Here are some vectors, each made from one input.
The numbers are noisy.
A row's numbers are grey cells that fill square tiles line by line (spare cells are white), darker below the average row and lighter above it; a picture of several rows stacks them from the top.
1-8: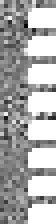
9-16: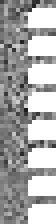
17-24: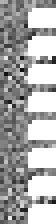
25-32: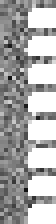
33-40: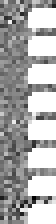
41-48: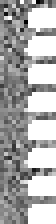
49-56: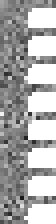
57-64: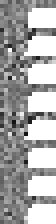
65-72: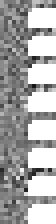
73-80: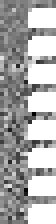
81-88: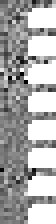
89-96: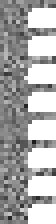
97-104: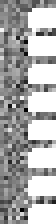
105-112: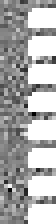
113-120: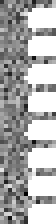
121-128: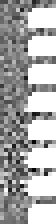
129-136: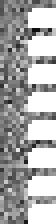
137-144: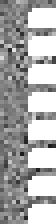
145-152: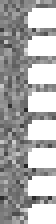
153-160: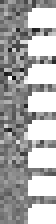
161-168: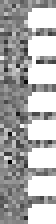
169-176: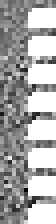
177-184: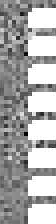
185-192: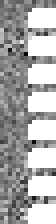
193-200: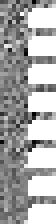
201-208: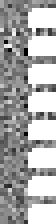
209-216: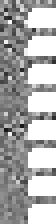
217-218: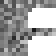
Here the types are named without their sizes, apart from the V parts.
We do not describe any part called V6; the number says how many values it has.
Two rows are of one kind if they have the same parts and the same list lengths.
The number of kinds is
2.
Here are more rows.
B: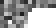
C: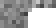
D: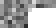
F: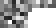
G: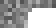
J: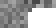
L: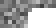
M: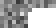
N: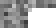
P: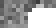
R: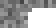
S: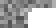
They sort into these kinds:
B, C, D, F, G, L, N, R
J, M, P, S

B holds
a point on a line and a value of V6.
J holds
a label and a value of V6.
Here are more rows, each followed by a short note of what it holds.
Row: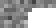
a label and a value of V6
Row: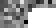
a label and a value of V6
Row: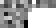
a label and a value of V6
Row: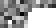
a label and a value of V6
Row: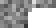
a point on a line and a value of V6
